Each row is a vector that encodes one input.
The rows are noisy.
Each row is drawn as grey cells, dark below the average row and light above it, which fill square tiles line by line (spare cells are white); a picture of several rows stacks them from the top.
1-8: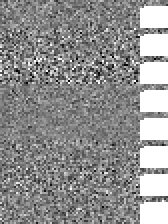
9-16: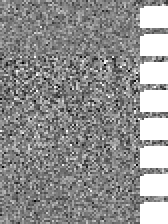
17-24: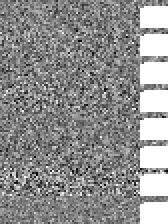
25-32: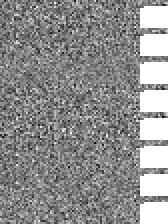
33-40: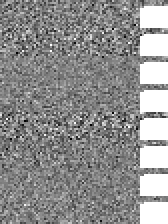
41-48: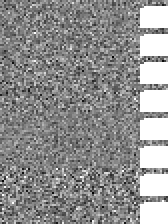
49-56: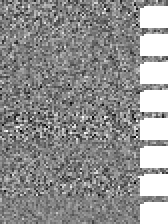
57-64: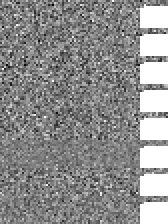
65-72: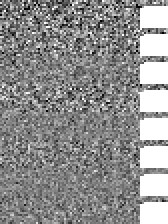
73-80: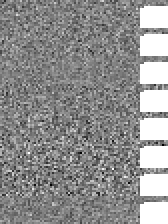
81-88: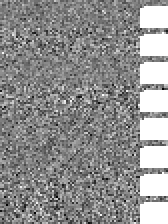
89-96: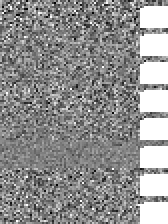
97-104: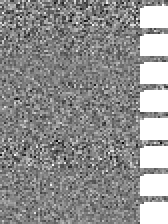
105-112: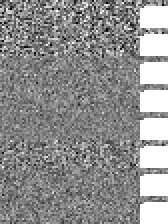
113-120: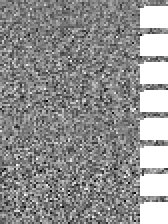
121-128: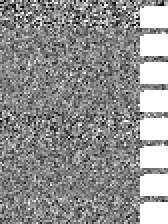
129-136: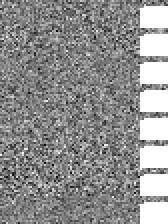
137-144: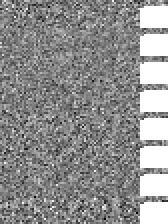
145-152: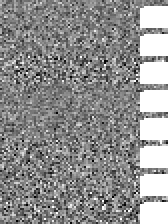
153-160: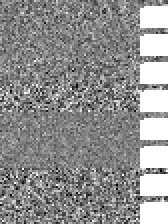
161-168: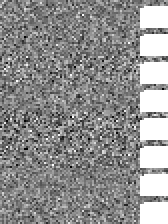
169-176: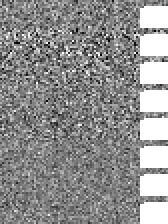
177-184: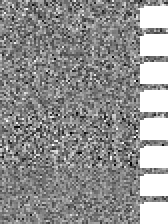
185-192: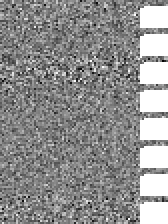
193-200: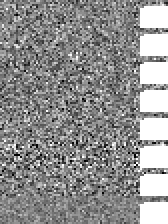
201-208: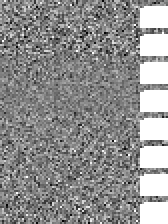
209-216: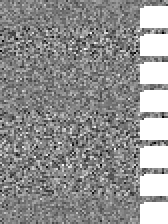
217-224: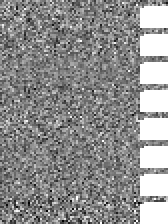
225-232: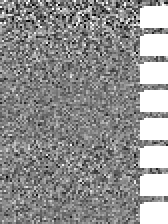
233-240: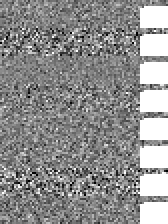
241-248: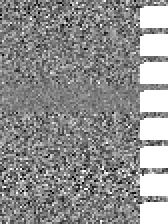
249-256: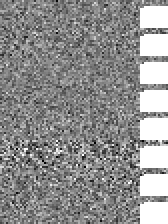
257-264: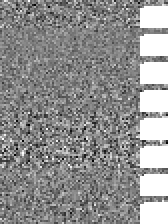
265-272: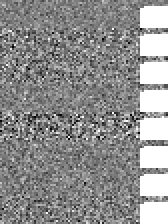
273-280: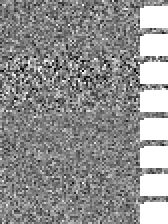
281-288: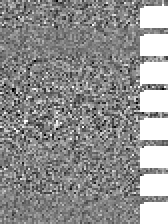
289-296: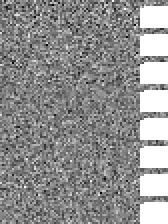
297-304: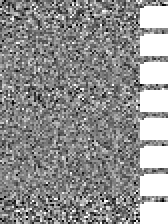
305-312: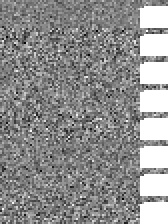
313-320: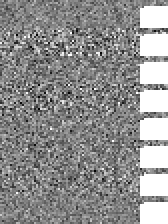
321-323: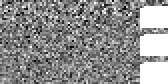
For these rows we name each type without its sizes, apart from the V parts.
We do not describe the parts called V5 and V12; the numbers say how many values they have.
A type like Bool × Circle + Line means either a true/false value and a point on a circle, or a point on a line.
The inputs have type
(Bool × Bool × Bool + V5) × Label × Tree × V12.
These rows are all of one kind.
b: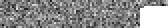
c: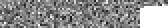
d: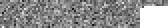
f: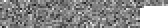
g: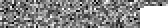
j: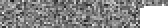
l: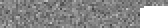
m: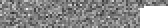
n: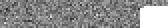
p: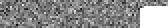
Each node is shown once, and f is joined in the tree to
b and j.
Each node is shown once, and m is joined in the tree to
c and n.
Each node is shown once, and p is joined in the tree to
j and l.
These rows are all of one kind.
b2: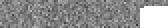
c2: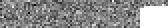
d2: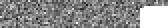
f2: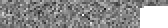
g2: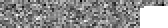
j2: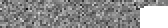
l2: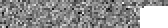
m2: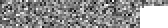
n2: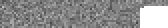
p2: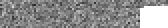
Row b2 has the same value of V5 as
g2, j2 and p2.
